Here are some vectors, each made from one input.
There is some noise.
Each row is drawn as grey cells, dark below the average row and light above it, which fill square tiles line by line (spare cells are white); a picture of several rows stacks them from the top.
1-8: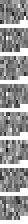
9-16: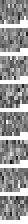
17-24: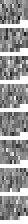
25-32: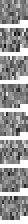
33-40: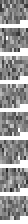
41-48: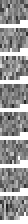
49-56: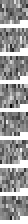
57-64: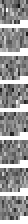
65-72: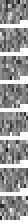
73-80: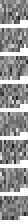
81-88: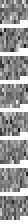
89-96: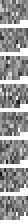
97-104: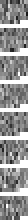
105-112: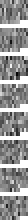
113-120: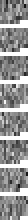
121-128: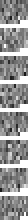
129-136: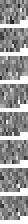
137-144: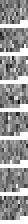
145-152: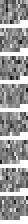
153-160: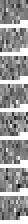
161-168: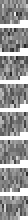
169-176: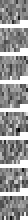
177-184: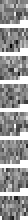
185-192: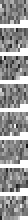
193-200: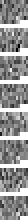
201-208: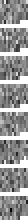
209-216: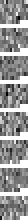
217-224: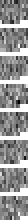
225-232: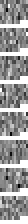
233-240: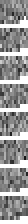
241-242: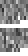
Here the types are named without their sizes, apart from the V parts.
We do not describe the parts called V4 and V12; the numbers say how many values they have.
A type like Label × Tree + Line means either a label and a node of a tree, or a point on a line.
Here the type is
Bool × Circle × V4 × V12.
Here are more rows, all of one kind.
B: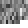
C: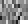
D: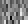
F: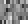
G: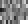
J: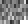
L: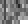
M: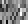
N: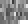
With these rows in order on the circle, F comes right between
B and C.
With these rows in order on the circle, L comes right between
G and N.
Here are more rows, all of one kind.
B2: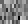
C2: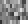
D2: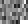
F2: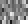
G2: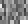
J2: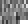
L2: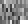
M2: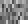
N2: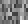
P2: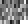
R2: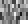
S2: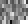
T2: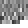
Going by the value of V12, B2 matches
D2, L2, M2 and N2.
